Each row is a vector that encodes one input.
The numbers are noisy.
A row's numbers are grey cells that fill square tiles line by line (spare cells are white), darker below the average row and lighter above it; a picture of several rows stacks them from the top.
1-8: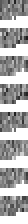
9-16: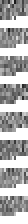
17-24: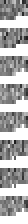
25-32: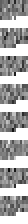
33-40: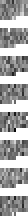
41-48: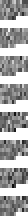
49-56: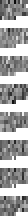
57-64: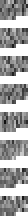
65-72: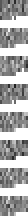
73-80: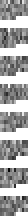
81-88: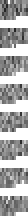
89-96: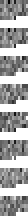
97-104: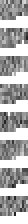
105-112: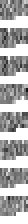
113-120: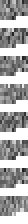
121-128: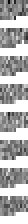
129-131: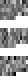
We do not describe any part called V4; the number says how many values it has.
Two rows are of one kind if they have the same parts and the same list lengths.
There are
2 kinds of row.
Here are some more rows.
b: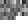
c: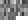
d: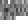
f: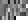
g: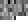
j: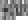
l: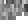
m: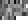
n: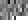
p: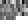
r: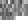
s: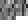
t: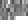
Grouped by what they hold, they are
b, c, f, g, m, n, p, s
d, j, l, r, t

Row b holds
a point on a 6-point line and a value of V4.
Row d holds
a point on each of two 6-point lines.
